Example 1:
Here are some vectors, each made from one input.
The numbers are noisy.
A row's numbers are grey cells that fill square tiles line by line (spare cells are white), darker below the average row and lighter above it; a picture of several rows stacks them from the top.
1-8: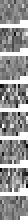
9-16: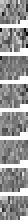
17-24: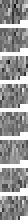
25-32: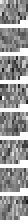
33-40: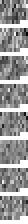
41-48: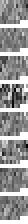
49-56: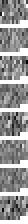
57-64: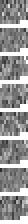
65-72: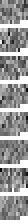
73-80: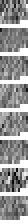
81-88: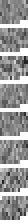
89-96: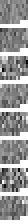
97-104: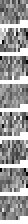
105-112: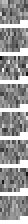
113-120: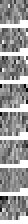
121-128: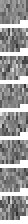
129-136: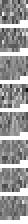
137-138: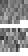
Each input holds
a point on a 14-point line.
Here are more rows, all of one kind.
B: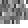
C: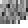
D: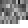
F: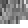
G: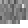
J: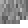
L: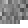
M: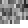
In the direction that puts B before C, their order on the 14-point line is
D, M, L, G, F, B, C, J.
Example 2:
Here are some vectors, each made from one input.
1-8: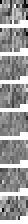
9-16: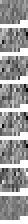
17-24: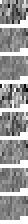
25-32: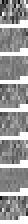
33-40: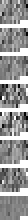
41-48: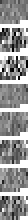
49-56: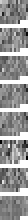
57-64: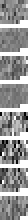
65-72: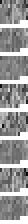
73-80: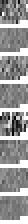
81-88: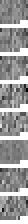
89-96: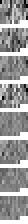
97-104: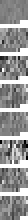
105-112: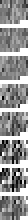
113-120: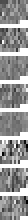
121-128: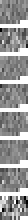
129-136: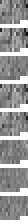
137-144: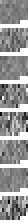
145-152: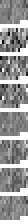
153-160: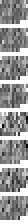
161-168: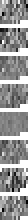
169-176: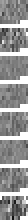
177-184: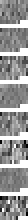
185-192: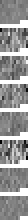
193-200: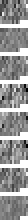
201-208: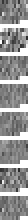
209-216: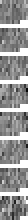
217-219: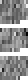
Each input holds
either a point on an 11-point circle, or a fixed value.
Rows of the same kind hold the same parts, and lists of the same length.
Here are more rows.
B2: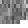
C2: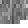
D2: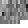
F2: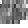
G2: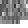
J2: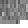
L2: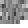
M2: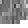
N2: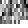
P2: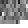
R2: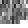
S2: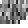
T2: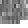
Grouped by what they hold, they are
B2, C2, D2, F2, G2, J2, M2, N2, P2, R2, S2, T2
L2

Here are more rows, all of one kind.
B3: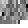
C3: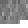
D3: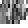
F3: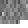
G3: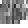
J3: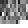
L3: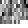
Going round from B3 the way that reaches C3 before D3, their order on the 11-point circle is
B3, L3, C3, D3, F3, J3, G3.
